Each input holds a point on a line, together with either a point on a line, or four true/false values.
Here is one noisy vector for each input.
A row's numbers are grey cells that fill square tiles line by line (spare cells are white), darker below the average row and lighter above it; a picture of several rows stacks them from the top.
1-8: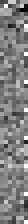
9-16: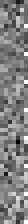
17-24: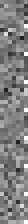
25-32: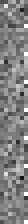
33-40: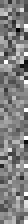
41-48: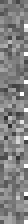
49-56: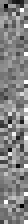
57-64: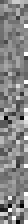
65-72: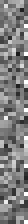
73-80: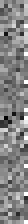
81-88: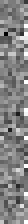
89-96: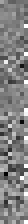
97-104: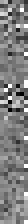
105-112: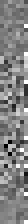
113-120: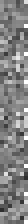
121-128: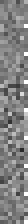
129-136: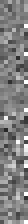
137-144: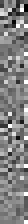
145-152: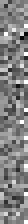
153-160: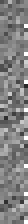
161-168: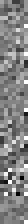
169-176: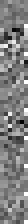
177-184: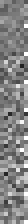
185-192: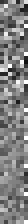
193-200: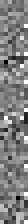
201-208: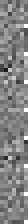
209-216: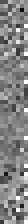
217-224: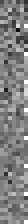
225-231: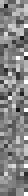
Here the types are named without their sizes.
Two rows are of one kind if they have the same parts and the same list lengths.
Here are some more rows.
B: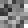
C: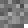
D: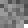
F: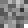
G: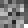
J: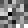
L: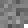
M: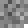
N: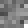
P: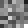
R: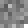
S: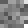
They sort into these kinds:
B, C, D, F, G, L, N, P
J, M, R, S

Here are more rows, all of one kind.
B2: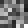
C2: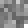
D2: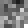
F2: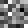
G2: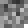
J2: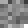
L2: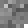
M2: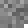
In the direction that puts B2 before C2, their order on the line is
F2, B2, G2, C2, M2, L2, J2, D2.
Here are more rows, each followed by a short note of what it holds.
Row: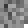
a point on each of two lines
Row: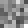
a point on a line and four true/false values
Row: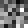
a point on a line and four true/false values
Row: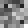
a point on each of two lines
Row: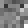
a point on a line and four true/false values
